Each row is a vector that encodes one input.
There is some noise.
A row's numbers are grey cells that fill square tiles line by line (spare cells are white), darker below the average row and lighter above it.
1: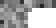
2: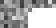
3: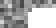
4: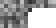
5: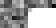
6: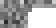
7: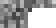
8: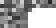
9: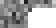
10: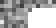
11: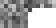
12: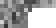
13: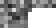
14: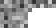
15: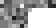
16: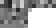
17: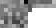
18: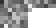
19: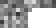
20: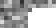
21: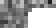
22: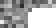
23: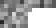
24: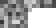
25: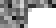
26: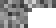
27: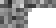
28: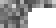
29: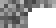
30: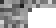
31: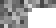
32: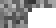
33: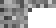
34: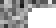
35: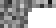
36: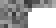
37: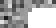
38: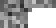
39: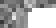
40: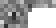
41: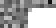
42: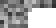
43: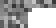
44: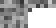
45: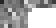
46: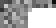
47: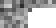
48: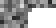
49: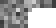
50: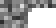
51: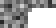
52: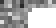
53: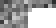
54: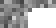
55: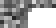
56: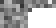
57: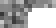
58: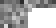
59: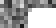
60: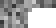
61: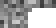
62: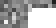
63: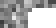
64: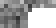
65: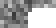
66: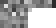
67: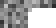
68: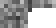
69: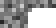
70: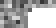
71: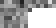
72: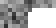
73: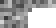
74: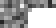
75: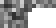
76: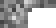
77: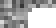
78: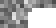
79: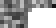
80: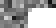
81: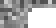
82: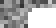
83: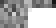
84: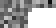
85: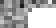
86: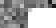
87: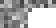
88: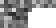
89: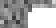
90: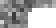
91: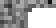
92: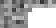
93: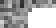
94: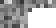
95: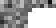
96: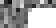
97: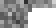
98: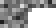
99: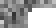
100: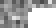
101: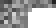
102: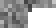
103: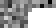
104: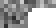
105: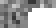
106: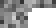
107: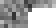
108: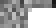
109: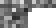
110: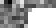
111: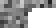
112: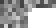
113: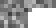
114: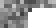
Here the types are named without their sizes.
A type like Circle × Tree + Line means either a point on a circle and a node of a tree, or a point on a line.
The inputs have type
Bool × (Line + Tree).
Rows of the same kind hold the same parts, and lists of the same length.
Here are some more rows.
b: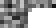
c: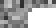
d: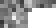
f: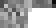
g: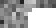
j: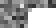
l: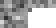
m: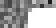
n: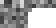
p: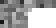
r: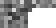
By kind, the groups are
b, d, f, g, j, m, n, p, r
c, l

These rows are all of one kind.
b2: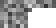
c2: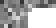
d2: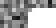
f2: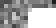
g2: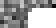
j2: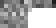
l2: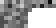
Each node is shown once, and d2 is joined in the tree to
g2, j2 and l2.
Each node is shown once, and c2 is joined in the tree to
l2.
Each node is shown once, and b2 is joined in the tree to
g2.
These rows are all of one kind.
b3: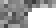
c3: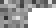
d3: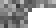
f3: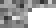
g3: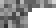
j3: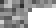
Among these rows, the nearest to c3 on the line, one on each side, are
b3 and d3.
